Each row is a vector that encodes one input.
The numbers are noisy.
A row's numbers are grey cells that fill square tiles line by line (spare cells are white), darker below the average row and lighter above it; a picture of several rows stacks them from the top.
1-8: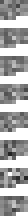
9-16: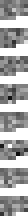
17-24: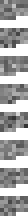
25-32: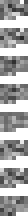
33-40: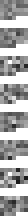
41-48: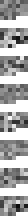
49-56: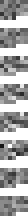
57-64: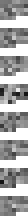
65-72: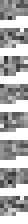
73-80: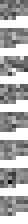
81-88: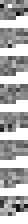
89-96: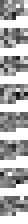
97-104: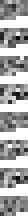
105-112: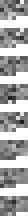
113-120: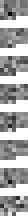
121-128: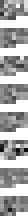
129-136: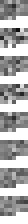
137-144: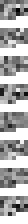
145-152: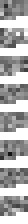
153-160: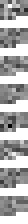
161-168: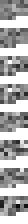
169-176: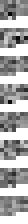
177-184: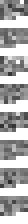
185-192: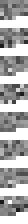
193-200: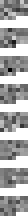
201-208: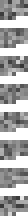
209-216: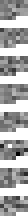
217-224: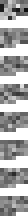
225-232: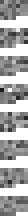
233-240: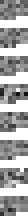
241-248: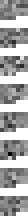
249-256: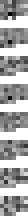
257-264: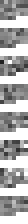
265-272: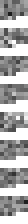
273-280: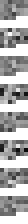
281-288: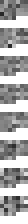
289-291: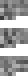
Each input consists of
either a point on a 3-point line and a point on a 6-point line, or a point on a 4-point line, or a list of up to two points on a 13-point line.
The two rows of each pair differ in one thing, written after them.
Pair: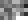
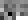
the place on the 13-point line in item 1 of the list
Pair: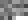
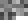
the place on the 13-point line in item 2 of the list
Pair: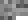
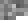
the place on the 13-point line in item 2 of the list
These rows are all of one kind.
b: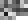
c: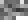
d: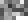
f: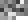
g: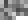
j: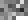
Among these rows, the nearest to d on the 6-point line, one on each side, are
c and f.
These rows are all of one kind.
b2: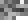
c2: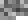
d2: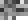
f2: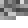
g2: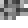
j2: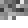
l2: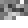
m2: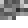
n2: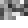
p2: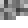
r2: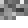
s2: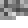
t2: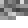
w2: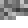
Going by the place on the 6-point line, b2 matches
d2, n2 and r2.
